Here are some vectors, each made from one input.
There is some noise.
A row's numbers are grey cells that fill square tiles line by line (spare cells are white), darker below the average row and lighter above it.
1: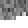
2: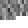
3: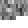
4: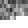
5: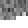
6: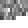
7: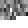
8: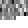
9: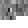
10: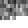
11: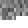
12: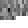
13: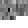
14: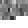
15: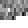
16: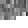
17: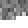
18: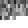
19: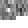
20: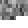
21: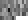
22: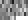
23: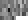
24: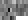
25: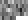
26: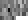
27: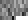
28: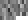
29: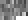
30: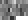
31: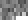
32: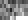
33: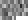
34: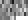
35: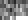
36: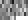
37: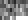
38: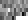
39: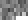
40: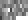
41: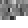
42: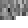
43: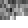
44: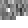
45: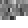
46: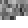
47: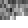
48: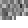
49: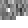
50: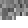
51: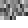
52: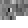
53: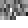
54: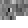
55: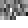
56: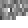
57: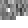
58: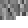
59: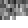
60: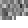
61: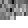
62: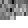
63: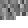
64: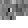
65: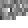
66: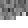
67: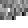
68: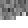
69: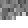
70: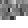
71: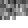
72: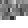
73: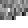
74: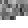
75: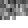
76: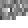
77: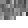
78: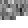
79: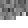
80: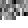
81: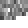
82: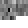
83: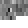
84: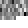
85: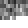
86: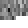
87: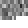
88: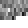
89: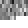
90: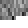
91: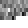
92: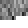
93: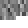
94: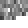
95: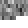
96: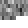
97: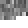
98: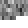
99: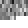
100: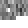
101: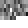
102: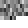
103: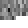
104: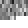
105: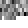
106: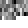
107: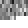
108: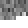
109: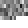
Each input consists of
a true/false value, together with either a point on a 6-point line, or a point on an 8-point line.
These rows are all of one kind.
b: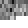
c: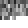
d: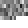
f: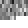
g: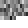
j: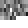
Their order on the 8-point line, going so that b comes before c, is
j, g, d, f, b, c.
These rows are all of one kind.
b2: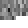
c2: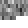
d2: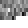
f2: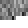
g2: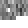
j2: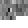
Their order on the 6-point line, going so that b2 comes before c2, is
j2, b2, f2, d2, c2, g2.
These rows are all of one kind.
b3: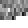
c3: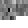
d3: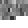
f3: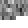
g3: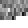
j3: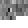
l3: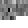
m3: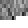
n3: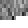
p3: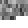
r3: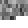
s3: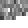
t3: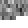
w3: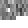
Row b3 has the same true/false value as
g3, m3, n3 and s3.
